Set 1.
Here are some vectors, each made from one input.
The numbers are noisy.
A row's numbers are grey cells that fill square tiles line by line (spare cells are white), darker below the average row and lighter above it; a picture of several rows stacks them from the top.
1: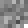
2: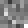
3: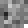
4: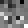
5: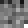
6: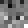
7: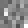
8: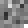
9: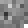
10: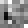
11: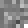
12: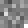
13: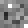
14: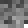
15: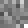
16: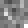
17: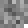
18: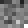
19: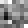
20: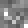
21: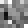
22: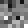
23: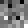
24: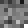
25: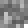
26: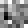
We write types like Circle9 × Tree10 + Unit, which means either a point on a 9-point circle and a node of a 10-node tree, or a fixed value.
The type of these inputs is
Line6.
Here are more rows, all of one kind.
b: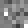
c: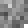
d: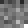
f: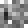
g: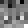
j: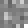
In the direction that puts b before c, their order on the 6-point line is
g, d, b, j, c, f.
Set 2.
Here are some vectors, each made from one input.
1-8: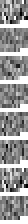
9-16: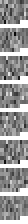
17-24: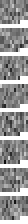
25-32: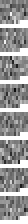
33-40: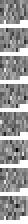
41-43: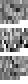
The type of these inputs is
Line4 × Line8 + Unit.
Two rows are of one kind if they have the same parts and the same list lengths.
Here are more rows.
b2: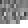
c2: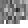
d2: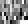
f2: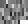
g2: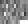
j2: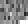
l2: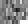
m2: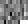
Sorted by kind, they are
b2, c2, f2, g2, j2, l2, m2
d2

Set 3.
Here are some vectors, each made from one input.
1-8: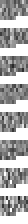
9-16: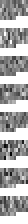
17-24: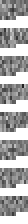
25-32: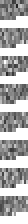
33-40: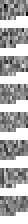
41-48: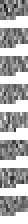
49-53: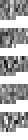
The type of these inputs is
Label10.
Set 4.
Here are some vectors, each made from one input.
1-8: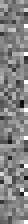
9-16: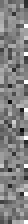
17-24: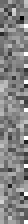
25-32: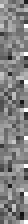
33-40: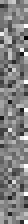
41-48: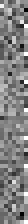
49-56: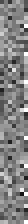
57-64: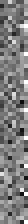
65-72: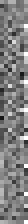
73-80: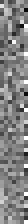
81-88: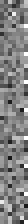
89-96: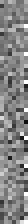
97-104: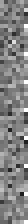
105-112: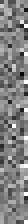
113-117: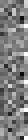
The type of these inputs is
Line10.
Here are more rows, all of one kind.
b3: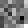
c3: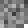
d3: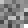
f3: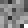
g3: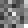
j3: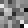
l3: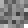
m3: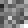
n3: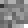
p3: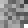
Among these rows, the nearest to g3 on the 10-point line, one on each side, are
b3 and m3.
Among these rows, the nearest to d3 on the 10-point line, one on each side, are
l3 and n3.
